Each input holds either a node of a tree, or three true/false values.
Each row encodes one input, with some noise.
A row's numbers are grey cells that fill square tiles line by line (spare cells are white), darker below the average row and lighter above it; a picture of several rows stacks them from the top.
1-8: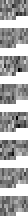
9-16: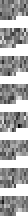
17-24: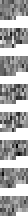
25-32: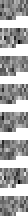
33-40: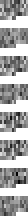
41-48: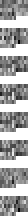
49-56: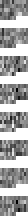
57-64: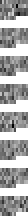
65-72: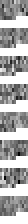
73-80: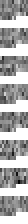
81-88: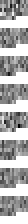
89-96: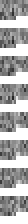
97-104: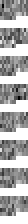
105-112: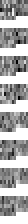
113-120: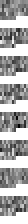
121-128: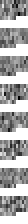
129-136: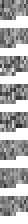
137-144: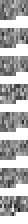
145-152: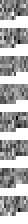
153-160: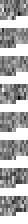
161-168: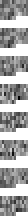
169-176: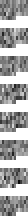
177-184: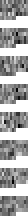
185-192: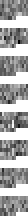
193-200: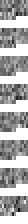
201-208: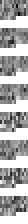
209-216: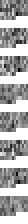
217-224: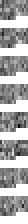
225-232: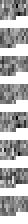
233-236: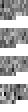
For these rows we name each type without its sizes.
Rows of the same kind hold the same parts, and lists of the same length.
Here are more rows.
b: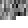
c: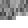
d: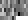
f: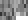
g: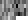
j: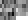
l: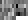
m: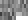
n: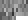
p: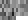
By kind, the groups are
b, d, g, l
c, f, j, m, n, p

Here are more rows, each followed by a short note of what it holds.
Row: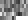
three true/false values
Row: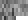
a node of a tree
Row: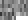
a node of a tree
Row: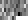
three true/false values
